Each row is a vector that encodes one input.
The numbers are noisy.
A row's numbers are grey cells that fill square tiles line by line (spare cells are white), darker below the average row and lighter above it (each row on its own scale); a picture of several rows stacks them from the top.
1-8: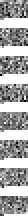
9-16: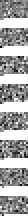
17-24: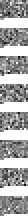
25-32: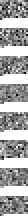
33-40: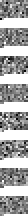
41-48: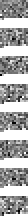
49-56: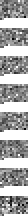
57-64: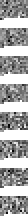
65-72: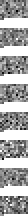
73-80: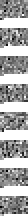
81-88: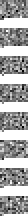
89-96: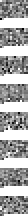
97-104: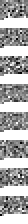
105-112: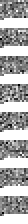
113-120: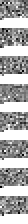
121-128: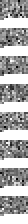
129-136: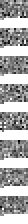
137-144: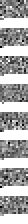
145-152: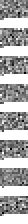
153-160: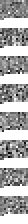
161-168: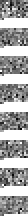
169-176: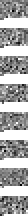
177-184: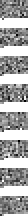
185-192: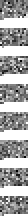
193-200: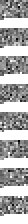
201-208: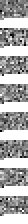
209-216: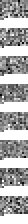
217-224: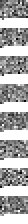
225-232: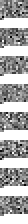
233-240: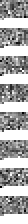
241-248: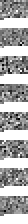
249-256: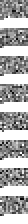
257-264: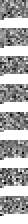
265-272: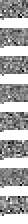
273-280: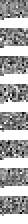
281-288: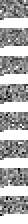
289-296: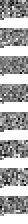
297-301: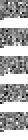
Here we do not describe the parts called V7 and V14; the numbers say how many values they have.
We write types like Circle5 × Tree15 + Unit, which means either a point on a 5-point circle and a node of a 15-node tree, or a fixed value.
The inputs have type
(Bool × Bool × Bool × Bool + Label12 × V14) × V7.
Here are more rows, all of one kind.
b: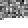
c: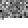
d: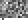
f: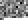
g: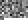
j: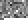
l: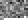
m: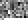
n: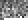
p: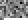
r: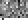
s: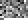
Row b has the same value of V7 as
f, l, p and s.
